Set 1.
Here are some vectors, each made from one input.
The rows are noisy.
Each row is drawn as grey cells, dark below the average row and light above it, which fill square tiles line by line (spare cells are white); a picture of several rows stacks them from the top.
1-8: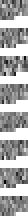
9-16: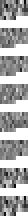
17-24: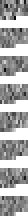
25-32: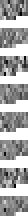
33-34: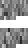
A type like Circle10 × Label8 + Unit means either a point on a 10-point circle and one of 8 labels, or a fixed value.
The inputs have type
Bool × Bool × Bool + Unit.
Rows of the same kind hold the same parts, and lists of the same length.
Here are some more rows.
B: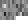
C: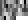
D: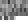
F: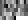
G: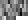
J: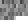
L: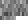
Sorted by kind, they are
B, D, G, J, L
C, F

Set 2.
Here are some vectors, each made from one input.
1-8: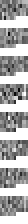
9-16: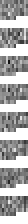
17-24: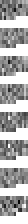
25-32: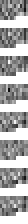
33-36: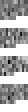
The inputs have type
Bool × Bool × Bool.
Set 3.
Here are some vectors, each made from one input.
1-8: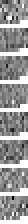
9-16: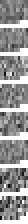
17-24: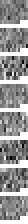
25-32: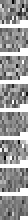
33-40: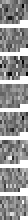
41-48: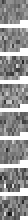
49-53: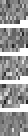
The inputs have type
Bool × Bool × Bool × Bool + Unit.
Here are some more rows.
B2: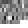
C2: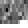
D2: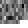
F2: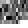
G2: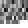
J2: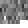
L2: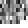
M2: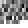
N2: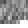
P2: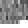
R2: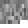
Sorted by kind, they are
B2, C2, D2, F2, J2, L2, N2, P2, R2
G2, M2

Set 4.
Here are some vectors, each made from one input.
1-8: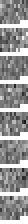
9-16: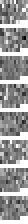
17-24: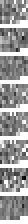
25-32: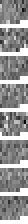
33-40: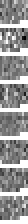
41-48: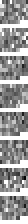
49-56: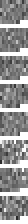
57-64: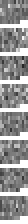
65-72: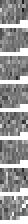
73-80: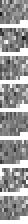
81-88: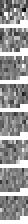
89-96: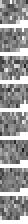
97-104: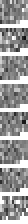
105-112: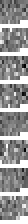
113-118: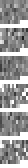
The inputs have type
Bool × Bool × Bool × Bool + Unit.
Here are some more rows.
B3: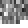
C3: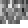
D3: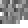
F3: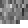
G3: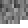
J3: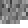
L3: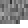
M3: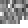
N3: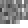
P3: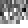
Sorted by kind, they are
B3, C3, D3, F3, G3, J3, L3, M3, N3
P3

